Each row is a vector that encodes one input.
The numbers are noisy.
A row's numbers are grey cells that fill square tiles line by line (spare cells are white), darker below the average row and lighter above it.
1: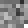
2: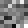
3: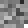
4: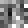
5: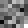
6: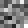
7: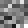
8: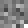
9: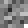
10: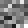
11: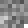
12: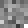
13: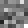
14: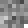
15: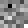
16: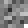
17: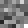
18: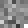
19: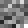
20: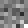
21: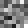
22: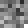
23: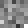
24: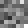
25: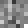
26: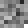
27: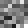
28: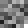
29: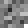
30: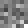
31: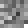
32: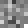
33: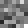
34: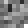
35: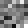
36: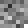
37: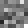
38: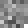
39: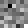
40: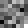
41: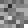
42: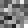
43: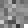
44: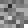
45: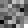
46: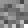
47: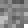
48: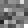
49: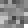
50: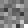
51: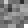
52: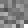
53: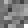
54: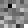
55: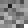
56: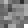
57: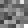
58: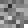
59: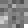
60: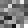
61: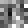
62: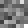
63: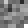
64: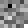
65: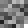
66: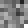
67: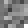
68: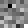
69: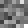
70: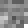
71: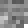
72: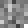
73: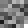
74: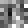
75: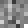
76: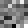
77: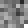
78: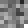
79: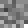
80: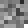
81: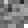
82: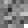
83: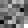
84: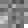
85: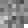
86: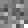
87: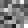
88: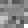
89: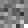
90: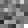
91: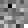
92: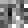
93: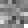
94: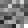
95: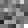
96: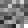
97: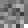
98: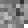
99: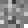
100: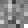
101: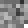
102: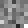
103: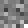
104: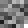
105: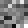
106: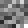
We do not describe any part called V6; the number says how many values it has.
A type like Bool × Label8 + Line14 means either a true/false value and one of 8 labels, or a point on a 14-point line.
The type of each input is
Tree9 + Tree10 × V6 + Unit.
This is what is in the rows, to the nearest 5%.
About 5% of them hold a fixed value. About 35% of them hold a node of a 9-node tree. The rest hold a node of a 10-node tree and a value of V6.
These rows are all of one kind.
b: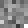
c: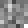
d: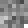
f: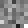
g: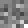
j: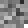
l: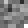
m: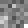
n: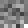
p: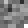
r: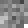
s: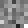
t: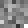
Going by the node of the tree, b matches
l, p, r and t.
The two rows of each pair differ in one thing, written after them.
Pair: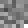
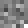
the node of the tree
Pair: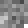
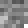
the node of the tree
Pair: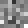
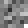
the value of V6
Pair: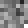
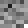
the value of V6
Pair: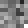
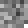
the node of the tree
